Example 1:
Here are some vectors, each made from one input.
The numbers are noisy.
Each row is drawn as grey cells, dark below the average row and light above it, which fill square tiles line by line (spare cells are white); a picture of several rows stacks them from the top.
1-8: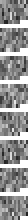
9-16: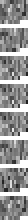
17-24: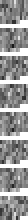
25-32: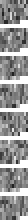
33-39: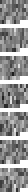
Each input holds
one of 7 labels.
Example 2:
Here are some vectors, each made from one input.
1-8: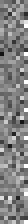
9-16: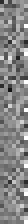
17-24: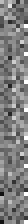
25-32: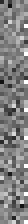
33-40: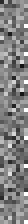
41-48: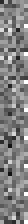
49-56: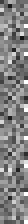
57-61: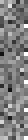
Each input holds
a node of a 12-node tree.
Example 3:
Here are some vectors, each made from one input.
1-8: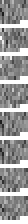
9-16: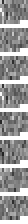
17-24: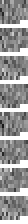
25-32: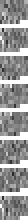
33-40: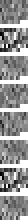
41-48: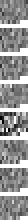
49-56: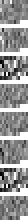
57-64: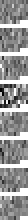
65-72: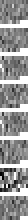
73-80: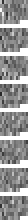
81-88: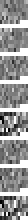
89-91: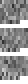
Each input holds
either a fixed value, or three true/false values.
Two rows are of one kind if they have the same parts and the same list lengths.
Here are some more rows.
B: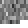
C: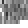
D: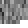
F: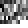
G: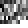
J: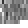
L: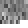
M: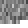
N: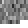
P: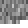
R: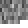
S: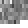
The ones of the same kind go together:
B, C, D, J, L, M, N, P, R, S
F, G

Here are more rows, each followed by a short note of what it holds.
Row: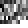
a fixed value
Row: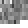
three true/false values
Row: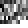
a fixed value
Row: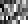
a fixed value
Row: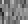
three true/false values
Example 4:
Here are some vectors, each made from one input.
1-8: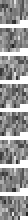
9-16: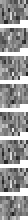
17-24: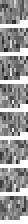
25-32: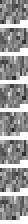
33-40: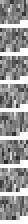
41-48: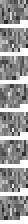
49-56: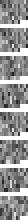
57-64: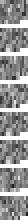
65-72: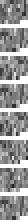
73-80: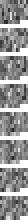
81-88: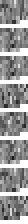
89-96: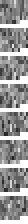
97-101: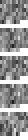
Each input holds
one of 7 labels.
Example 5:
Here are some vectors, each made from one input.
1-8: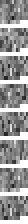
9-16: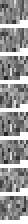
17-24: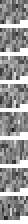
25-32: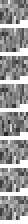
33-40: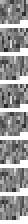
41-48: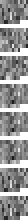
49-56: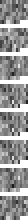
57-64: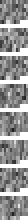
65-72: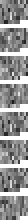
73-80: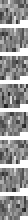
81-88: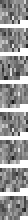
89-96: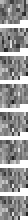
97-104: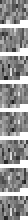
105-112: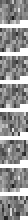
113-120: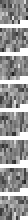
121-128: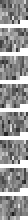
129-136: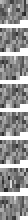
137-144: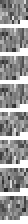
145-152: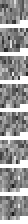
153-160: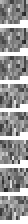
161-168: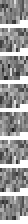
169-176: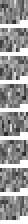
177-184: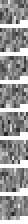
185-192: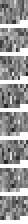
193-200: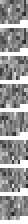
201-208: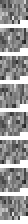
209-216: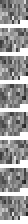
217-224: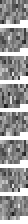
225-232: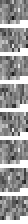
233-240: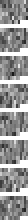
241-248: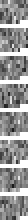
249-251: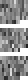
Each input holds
one of 7 labels.
